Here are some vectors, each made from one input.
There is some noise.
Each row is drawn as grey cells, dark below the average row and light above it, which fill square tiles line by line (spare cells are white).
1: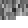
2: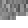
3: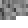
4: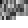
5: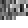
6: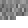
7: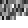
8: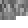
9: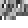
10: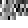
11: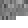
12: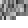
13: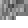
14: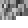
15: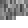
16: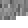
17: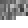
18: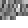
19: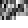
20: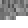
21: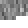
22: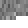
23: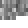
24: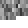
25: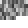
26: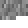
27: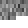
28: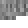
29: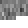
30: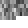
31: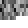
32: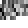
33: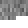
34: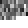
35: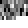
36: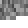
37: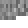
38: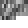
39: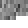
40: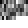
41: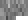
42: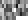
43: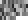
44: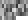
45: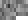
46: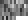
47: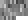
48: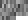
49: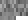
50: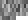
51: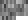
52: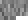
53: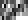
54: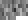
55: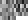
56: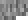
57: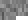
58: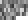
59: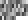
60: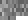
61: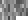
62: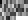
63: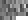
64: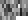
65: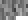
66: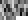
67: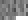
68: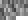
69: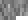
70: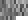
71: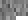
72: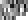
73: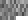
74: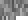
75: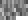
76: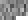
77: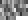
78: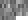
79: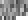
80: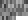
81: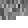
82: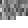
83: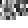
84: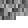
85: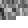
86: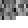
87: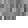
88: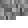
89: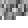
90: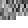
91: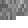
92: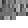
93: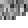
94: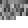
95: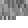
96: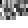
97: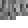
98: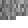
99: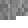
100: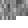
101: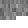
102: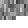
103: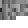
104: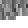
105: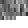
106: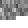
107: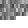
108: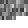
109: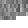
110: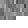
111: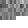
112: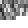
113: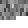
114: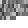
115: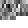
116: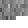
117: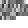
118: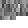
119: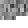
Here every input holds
a point on a 5-point line, together with either a point on a 4-point line and a true/false value, or a point on a 5-point line.
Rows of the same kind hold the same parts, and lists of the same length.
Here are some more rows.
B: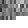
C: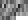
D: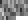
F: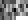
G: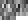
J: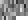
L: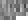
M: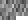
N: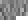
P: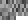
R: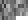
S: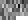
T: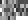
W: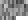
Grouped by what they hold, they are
B, C, D, G, L, N, R
F, J, M, P, S, T, W

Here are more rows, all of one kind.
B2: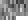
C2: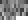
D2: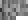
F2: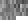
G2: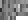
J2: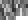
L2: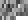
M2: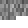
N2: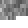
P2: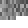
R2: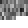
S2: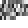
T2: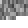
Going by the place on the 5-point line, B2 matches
C2, P2 and T2.
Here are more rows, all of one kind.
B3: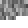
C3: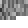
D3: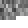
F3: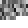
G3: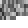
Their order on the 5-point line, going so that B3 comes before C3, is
F3, B3, D3, C3, G3.
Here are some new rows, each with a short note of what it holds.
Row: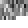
a point on a 4-point line, a point on a 5-point line and a true/false value
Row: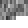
a point on each of two 5-point lines
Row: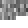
a point on each of two 5-point lines
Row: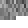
a point on a 4-point line, a point on a 5-point line and a true/false value
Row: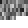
a point on a 4-point line, a point on a 5-point line and a true/false value
